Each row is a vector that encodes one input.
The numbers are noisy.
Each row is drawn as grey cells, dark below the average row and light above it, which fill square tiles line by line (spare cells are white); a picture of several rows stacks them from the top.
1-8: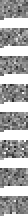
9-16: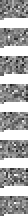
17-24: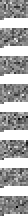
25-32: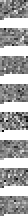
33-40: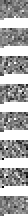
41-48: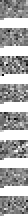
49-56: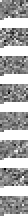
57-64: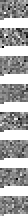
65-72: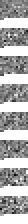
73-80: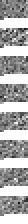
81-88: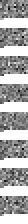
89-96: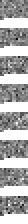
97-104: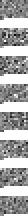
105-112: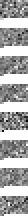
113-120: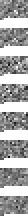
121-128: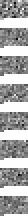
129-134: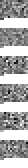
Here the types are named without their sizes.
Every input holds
a list of points on a circle.
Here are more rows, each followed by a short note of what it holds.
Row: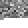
a list of three items
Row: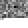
a list of two items
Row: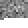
a list of three items
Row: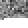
a list of three items
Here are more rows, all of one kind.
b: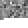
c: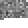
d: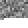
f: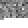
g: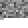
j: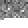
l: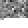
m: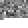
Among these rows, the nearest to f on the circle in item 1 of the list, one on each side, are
b and j.
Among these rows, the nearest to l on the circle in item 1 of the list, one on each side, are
d and m.
